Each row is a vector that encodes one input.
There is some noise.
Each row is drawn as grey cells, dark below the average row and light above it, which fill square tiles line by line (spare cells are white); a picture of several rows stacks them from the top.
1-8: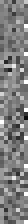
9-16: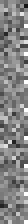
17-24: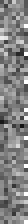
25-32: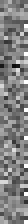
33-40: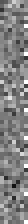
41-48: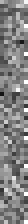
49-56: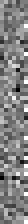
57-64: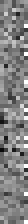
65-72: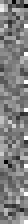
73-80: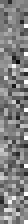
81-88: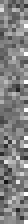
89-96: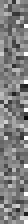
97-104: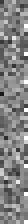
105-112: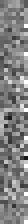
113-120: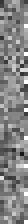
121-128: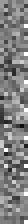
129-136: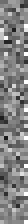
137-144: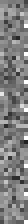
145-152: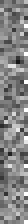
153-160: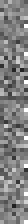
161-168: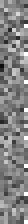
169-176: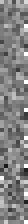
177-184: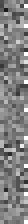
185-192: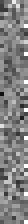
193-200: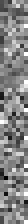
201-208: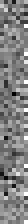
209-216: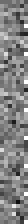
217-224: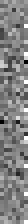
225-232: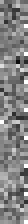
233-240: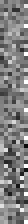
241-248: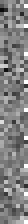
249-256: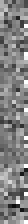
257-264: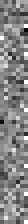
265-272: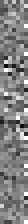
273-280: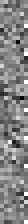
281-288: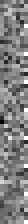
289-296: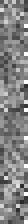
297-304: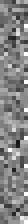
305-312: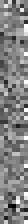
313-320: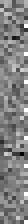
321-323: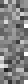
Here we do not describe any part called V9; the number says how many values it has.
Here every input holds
a value of V9, together with a list of up to two points on a 5-point line.
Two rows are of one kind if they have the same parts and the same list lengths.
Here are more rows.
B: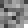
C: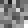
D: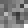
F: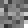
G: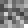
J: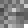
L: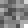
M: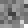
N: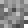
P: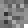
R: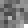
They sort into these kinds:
B, C, D, F, J, P, R
G, L, M
N

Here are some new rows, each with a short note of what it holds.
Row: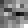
a value of V9, together with a list of one item
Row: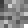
a value of V9, together with the empty list
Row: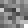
a value of V9, together with a list of one item
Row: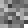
a value of V9, together with a list of two items
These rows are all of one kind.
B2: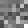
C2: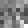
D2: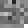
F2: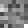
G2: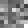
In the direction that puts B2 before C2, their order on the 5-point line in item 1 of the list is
F2, G2, B2, C2, D2.
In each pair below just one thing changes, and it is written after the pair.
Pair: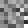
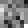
the value of V9
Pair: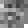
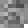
the place on the 5-point line in item 2 of the list
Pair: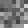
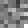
the place on the 5-point line in item 2 of the list
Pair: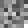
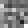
the value of V9
